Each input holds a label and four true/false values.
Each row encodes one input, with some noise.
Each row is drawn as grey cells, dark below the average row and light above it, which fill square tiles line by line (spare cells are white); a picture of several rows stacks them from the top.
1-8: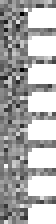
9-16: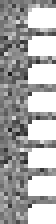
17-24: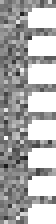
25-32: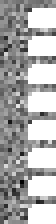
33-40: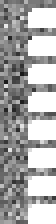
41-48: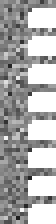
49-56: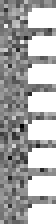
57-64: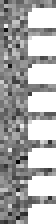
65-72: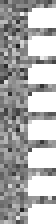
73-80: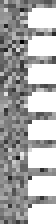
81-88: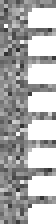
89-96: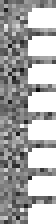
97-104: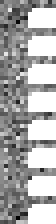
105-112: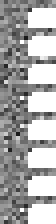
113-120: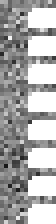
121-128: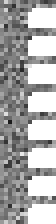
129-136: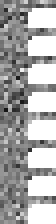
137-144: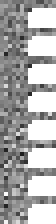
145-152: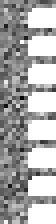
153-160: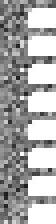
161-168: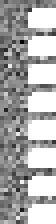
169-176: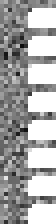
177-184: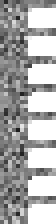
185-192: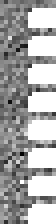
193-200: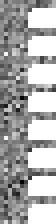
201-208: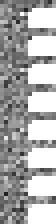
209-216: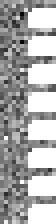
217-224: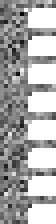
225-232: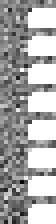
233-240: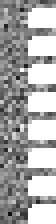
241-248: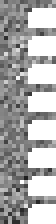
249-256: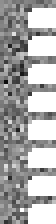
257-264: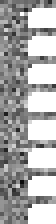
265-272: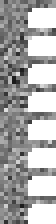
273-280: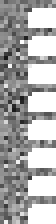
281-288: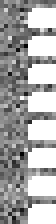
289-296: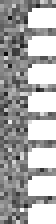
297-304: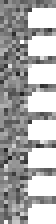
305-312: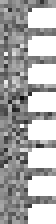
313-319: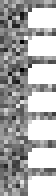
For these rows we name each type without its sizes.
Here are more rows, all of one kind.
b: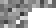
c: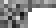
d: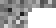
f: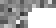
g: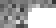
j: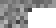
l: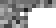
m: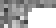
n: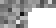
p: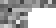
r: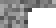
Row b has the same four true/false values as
d, f, n and p.
